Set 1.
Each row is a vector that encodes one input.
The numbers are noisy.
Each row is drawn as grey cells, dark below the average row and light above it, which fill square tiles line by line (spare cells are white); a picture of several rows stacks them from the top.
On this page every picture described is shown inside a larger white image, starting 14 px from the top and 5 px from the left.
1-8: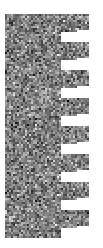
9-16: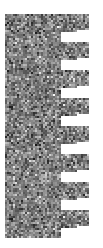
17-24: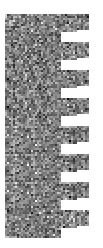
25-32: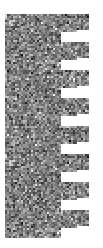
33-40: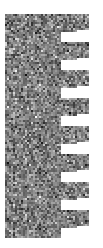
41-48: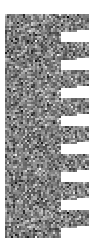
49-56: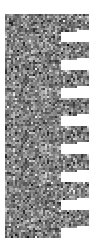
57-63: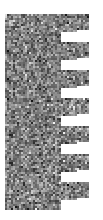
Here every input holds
a point on an 11-point circle.
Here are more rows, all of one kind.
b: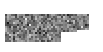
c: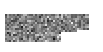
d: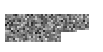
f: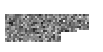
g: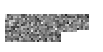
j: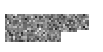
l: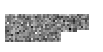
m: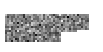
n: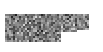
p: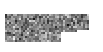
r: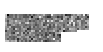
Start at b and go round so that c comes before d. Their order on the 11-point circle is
b, n, r, g, m, l, j, p, c, f, d.
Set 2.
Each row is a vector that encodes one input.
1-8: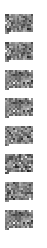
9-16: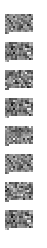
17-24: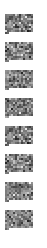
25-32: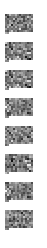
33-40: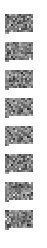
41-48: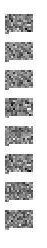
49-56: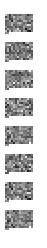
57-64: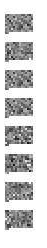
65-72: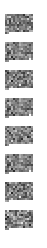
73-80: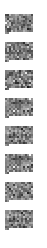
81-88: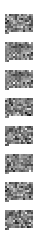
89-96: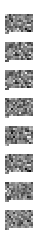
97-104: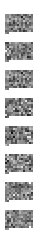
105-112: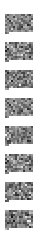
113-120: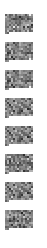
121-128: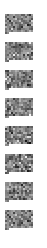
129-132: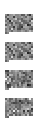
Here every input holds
a point on an 11-point circle.
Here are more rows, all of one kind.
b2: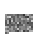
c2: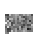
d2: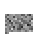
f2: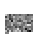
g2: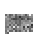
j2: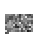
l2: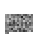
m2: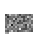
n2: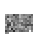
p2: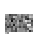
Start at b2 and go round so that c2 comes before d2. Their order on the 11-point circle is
b2, l2, n2, g2, p2, f2, j2, m2, c2, d2.
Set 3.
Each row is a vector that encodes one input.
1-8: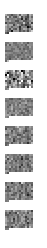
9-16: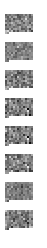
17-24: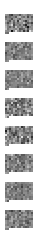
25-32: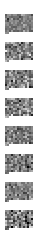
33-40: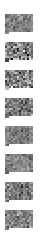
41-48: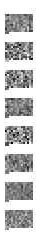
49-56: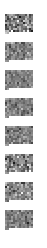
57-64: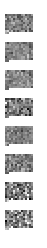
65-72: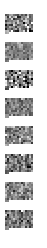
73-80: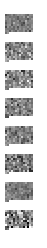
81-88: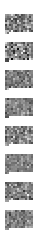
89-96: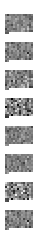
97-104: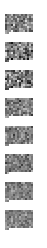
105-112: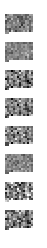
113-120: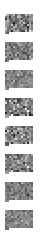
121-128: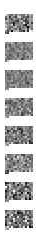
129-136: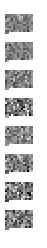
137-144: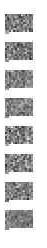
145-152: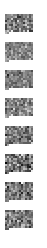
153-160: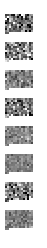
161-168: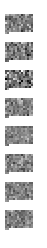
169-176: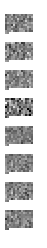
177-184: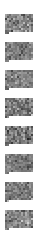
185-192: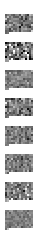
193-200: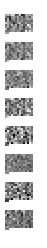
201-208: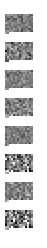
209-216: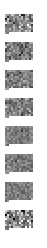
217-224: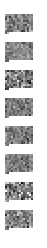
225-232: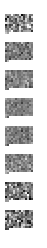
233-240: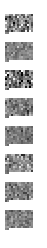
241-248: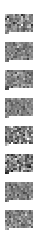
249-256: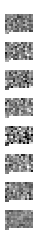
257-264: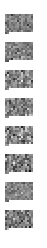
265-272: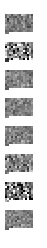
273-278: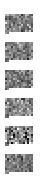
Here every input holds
a point on a 16-point circle.
